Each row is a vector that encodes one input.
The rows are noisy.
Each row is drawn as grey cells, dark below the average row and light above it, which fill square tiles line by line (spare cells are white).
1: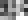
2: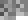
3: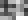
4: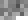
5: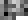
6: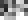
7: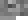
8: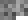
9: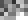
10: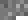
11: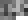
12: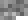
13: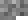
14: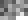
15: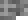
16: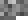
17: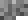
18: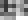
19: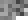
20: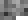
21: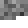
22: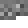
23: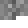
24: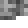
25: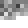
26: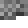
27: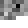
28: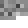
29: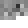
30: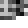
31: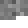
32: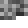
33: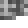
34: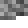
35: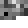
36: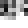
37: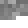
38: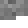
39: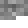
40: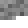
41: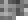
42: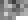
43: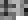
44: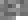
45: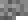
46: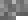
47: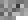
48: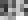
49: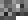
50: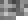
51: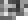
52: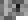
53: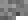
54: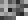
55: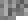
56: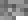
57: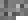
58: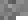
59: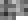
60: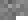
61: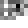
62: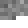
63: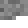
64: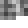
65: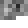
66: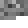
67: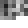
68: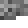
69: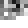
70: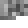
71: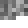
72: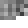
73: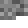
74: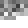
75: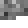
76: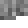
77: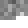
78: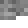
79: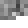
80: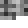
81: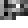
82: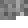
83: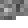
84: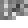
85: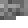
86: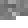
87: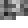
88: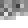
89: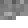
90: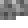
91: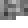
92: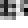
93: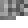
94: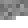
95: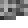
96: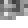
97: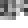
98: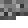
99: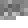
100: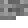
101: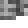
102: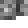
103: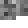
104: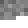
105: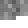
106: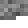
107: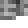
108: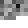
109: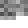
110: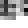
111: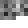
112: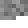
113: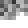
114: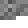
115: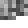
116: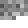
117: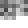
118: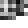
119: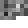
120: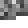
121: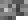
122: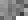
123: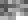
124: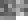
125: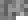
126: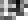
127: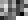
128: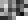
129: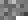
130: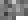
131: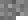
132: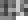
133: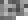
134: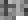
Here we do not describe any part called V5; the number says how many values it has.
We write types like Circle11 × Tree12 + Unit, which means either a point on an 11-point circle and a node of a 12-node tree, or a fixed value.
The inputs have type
List2(Bool × V5).
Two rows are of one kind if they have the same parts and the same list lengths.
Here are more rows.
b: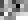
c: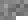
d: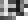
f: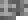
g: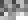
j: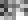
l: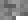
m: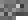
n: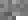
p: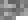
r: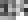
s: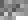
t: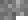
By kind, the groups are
b
c, j, l, n, s
d, f, g, m, p, r, t

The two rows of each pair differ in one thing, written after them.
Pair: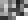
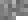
the value of V5 in item 2 of the list
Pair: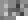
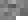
the value of V5 in item 1 of the list
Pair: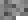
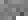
the value of V5 in item 2 of the list
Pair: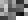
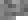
the true/false value in item 2 of the list
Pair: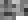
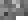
the value of V5 in item 2 of the list
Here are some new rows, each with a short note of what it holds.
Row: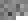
a list of two items
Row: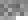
a list of two items
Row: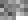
a list of two items
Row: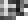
a list of one item
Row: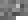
a list of one item
